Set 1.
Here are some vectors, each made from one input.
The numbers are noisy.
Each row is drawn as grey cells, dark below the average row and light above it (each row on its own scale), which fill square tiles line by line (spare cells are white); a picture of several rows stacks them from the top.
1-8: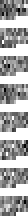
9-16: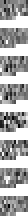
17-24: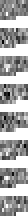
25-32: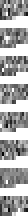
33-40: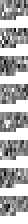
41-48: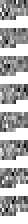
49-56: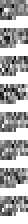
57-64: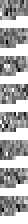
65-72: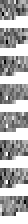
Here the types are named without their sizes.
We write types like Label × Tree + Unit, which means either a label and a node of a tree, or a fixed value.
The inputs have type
Bool × Line × Line + Unit.
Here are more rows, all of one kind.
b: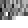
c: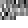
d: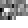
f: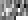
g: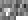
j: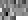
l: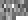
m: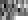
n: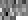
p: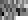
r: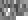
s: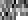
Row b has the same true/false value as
l, m and p.
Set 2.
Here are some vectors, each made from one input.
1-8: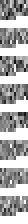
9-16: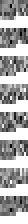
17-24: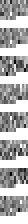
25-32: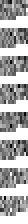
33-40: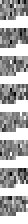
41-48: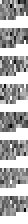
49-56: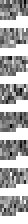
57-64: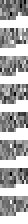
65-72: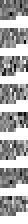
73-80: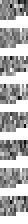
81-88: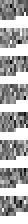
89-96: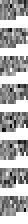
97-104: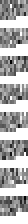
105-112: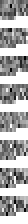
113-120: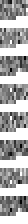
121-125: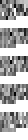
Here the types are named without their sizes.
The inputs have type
List(Line).
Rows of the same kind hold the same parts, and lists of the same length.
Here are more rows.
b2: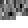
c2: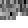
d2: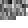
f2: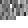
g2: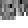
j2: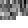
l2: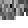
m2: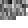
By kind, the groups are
b2, c2, f2, j2
d2, m2
g2, l2

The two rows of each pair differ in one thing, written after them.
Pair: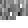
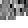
the place on the line in item 1 of the list
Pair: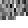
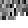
the place on the line in item 2 of the list
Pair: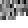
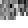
the place on the line in item 2 of the list
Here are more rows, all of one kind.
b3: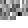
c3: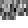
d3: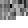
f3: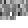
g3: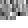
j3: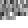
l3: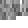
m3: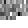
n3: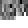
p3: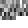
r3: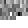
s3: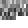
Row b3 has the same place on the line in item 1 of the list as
f3, l3 and r3.
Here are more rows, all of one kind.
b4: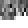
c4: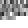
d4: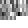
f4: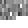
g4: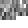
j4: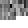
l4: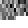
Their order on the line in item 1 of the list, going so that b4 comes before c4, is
j4, l4, b4, g4, f4, d4, c4.
